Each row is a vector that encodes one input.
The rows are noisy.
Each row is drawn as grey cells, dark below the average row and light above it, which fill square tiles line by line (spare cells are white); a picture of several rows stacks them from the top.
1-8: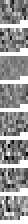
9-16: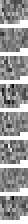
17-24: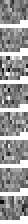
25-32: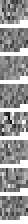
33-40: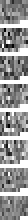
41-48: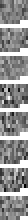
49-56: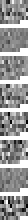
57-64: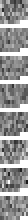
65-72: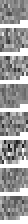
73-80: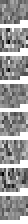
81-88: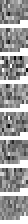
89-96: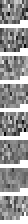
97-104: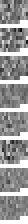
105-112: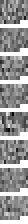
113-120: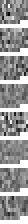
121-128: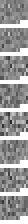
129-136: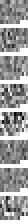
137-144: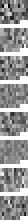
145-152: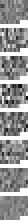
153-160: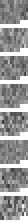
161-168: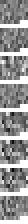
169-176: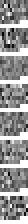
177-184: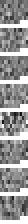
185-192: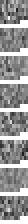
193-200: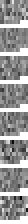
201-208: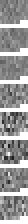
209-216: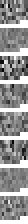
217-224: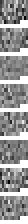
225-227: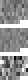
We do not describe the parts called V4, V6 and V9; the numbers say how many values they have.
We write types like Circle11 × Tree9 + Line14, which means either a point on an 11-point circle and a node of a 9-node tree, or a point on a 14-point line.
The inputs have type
Bool × Label7 × (Tree8 + V6) × V4 + V9.
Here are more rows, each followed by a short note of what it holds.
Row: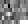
a value of V9
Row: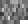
a value of V9
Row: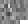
one of 7 labels, a node of an 8-node tree, a true/false value and a value of V4
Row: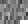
a value of V9
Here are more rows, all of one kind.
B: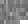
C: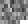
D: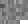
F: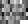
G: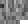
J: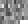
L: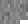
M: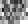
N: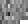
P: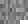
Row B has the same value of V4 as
G, N and P.
